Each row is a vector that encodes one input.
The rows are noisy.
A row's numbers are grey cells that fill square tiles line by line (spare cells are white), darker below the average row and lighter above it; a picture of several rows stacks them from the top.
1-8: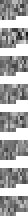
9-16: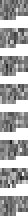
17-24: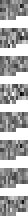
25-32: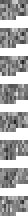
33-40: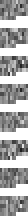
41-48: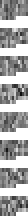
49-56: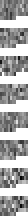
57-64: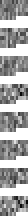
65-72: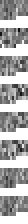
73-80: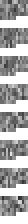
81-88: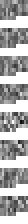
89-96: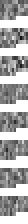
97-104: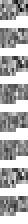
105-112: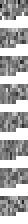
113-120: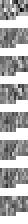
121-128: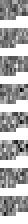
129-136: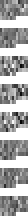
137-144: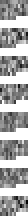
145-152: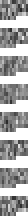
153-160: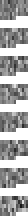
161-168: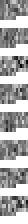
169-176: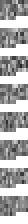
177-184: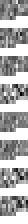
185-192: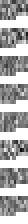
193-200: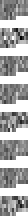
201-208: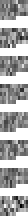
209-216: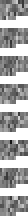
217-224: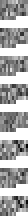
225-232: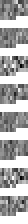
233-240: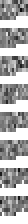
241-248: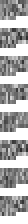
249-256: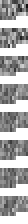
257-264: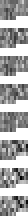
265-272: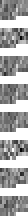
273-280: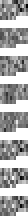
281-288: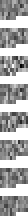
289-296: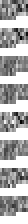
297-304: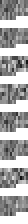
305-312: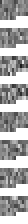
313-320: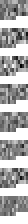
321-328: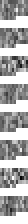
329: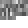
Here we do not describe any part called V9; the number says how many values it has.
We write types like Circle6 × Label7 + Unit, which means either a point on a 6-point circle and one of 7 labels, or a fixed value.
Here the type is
Bool × Bool × Bool + (Line3 × Line4 + Unit) × Tree12 × V9 + Unit.
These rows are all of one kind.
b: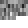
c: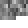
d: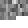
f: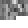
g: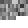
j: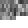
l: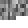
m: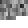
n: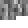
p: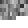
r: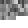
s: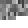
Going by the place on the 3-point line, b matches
g, l, m and p.
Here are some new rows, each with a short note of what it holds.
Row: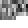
three true/false values
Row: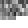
a point on a 3-point line, a point on a 4-point line, a node of a 12-node tree and a value of V9
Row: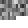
a point on a 3-point line, a point on a 4-point line, a node of a 12-node tree and a value of V9
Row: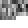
three true/false values
